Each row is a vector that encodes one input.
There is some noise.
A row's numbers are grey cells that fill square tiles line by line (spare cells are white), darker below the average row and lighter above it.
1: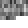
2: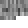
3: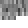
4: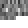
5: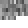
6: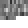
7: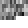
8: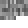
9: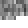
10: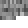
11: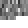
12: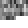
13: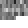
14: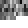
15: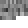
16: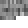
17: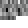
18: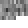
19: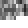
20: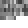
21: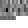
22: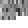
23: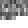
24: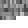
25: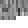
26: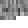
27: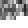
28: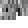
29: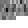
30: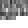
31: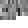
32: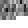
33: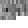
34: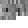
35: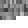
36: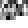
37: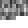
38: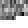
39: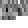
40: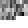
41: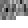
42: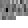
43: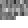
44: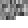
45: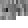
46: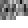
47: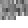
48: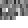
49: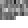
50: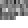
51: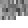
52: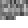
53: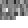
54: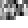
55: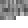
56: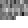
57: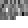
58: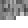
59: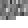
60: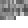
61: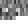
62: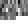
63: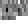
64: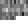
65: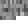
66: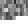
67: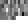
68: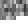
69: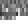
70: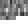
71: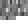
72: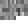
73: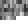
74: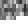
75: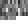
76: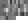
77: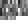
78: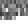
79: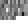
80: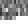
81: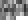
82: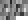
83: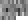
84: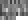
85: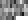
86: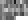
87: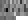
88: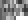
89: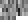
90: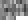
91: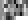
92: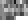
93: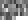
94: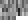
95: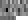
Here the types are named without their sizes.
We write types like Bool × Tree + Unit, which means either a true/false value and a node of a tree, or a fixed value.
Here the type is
Bool × (Tree + Unit) + Line × Line.
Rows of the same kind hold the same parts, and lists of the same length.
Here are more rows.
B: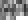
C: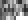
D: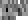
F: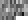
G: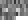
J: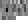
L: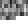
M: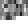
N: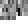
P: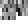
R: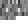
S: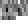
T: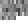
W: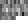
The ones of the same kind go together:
B, C, N, P, T
D, J, S
F, G, L, M, R, W

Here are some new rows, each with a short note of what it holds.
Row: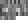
a point on each of two lines
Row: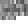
a node of a tree and a true/false value
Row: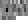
a true/false value
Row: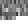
a point on each of two lines
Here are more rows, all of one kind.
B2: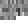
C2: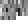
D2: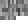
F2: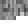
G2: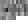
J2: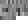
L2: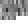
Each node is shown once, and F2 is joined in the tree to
L2.
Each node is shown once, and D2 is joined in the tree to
B2.
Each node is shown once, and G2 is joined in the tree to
J2.
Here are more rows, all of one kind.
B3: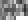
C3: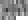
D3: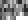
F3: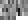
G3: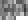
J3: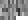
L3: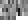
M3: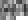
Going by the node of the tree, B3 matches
F3 and L3.
